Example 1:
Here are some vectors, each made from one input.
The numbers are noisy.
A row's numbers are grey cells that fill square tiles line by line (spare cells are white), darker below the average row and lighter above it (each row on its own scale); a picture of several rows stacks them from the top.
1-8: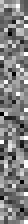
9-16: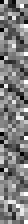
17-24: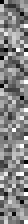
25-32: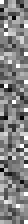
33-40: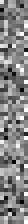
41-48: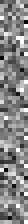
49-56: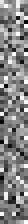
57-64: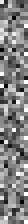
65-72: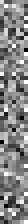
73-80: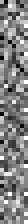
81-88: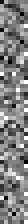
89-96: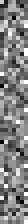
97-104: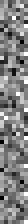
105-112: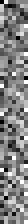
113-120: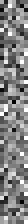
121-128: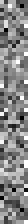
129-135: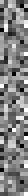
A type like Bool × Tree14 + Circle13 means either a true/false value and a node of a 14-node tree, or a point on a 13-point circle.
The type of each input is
Line9.
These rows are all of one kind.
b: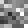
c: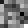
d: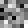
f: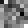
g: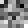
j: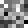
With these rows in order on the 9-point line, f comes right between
c and j.
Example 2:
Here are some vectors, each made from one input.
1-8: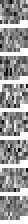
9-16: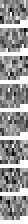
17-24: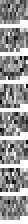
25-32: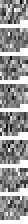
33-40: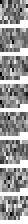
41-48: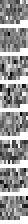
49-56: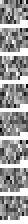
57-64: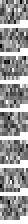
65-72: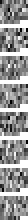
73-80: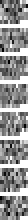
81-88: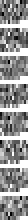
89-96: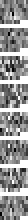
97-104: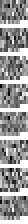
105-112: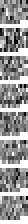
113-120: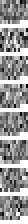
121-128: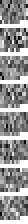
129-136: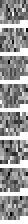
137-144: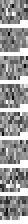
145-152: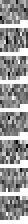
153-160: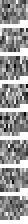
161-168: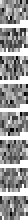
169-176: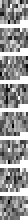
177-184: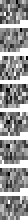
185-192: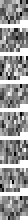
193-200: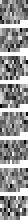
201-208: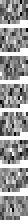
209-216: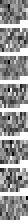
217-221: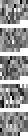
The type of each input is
Circle20.
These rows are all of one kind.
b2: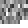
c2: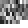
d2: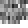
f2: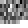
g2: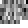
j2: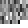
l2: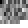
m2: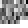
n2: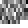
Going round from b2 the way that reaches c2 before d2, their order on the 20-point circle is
b2, g2, j2, c2, l2, f2, d2, m2, n2.
